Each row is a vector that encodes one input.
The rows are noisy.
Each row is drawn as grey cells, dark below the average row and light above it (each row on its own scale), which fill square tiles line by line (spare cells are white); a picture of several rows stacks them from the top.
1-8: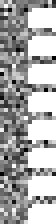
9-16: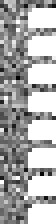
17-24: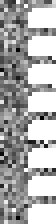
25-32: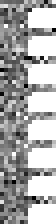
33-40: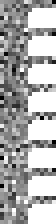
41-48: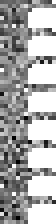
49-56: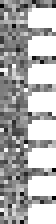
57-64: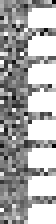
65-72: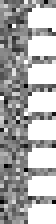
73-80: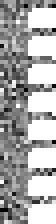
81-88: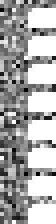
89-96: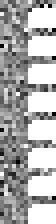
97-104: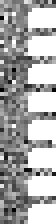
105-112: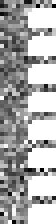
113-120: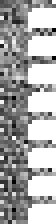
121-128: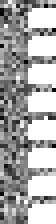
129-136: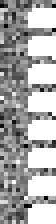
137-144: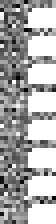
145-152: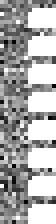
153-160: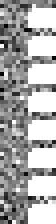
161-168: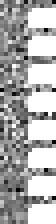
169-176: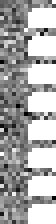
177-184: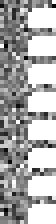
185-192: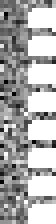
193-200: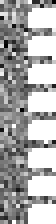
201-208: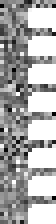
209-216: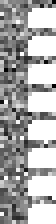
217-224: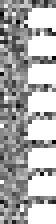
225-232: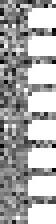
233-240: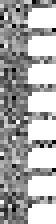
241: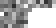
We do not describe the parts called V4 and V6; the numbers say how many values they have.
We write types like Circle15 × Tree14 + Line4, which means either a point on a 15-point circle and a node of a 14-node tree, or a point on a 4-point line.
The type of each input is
Bool × Label9 × (Line10 + V6) × V4.
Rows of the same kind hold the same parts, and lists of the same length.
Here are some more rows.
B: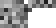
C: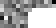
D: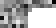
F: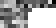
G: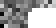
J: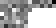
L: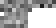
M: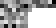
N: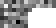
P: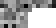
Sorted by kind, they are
B, F, J, L, M, P
C, D, G, N

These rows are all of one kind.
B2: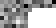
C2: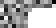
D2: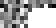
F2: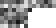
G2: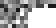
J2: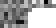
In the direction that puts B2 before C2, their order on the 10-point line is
B2, F2, D2, G2, C2, J2.
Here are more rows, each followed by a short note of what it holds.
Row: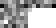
one of 9 labels, a true/false value, a value of V4 and a value of V6
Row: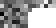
one of 9 labels, a true/false value, a value of V4 and a value of V6
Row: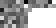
one of 9 labels, a true/false value, a value of V4 and a value of V6
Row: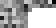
one of 9 labels, a point on a 10-point line, a true/false value and a value of V4
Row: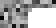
one of 9 labels, a true/false value, a value of V4 and a value of V6
